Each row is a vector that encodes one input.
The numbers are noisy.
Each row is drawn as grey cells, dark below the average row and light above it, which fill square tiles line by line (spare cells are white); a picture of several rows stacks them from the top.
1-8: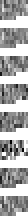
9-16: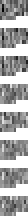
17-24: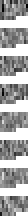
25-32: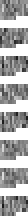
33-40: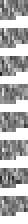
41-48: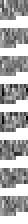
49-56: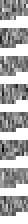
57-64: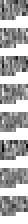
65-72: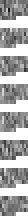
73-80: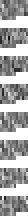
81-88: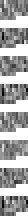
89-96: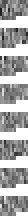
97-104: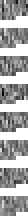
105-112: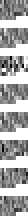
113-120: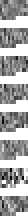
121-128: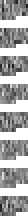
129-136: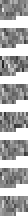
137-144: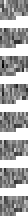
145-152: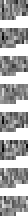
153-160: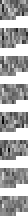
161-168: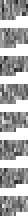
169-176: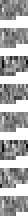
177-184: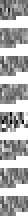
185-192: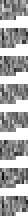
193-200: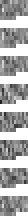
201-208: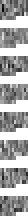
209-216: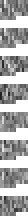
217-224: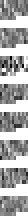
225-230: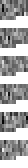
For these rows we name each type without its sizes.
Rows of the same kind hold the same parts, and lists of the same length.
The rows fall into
3 kinds.
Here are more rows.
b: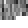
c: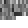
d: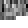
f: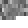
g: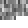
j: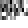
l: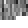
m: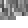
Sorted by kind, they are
b, d, l, m
c, f, g
j

